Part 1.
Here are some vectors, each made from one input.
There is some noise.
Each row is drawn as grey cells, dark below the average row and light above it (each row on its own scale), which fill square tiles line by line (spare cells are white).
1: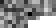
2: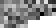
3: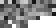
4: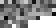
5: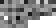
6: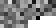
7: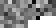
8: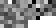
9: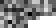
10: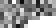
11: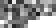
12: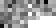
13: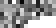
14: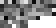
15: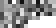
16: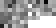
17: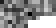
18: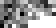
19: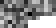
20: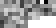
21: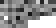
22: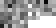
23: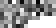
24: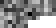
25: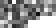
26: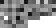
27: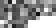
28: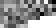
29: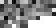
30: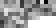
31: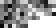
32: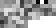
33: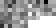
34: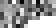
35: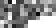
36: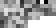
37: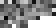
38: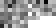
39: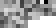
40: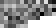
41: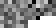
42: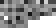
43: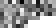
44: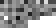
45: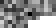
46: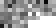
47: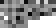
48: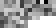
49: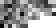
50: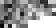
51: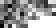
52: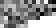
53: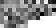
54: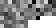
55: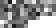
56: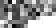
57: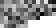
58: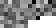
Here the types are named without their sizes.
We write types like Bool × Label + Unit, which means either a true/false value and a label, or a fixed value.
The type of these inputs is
Circle.
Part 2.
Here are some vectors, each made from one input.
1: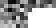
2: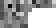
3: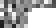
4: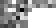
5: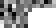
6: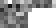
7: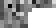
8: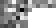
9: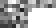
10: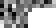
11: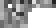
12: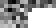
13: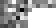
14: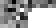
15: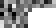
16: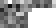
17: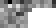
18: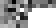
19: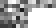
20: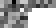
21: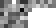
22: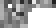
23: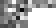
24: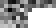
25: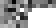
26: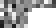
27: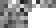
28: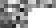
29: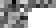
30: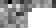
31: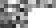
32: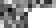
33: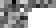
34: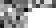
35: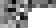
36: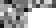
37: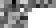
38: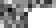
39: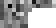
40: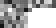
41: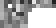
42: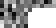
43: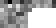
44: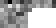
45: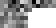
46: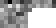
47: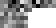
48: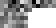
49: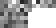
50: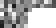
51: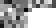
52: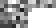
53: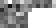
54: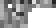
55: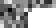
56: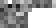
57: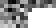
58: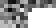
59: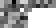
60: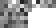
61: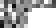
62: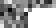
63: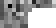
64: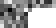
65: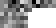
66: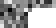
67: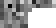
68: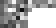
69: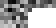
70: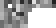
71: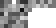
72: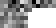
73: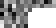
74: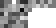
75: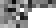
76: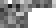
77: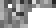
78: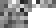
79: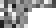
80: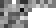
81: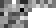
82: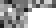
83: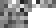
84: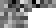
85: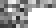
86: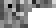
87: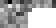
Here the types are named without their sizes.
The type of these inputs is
Bool × Bool × Bool × Bool.
